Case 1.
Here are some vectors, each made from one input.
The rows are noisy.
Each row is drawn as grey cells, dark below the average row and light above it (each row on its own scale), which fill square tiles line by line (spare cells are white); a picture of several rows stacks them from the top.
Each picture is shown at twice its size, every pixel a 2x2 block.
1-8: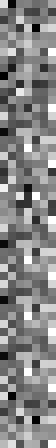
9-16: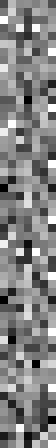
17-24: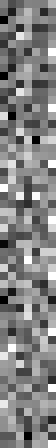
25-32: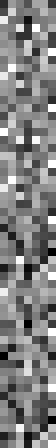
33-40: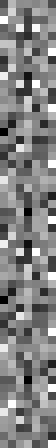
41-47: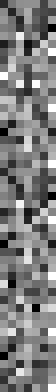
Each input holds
a point on a 9-point line.
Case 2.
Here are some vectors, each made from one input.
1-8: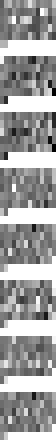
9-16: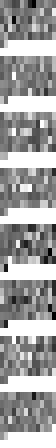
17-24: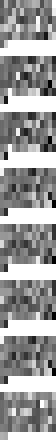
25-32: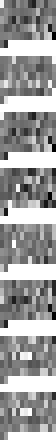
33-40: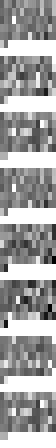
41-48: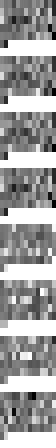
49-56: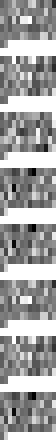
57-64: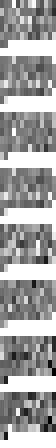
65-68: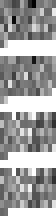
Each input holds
a point on a 12-point line.
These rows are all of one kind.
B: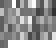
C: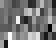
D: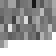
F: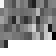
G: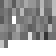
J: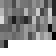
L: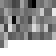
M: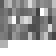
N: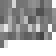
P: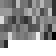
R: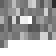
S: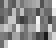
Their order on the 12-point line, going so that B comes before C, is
B, R, M, G, S, N, D, L, F, J, P, C.
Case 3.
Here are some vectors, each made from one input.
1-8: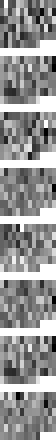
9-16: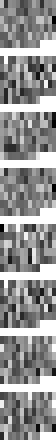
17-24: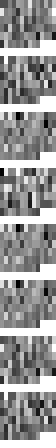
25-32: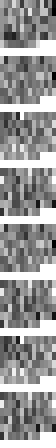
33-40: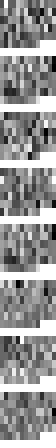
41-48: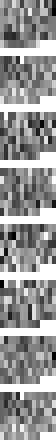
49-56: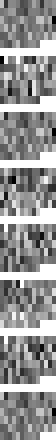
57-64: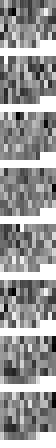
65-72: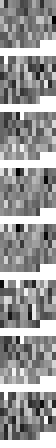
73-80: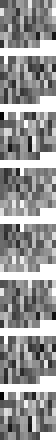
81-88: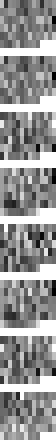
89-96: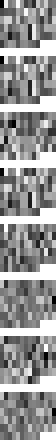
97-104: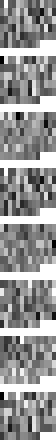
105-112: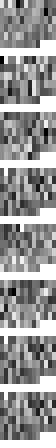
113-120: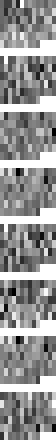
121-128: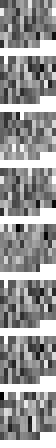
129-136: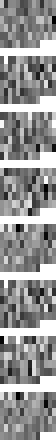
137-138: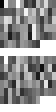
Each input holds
one of 9 labels.
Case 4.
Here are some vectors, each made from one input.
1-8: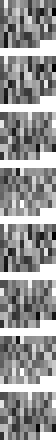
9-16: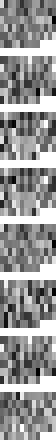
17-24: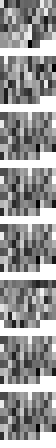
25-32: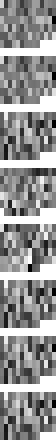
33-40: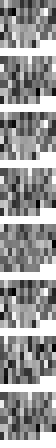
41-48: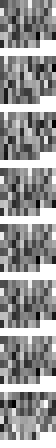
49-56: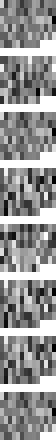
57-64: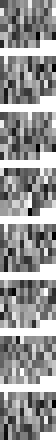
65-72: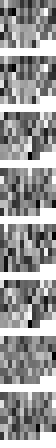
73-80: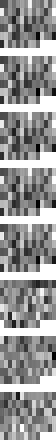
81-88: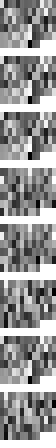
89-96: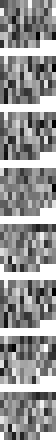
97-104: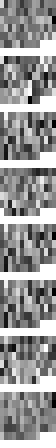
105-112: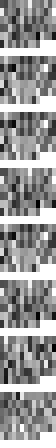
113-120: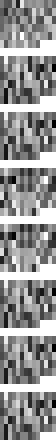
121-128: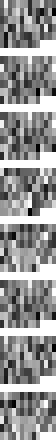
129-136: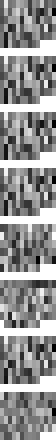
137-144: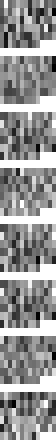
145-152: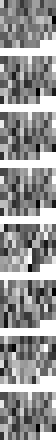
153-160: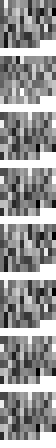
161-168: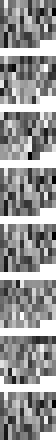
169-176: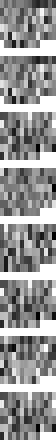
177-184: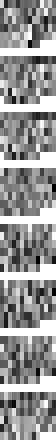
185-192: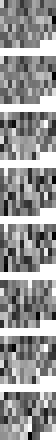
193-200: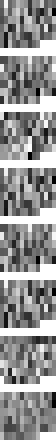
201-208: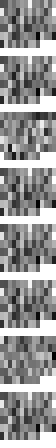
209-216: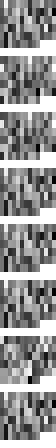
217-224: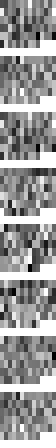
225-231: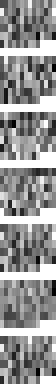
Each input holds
one of 8 labels.
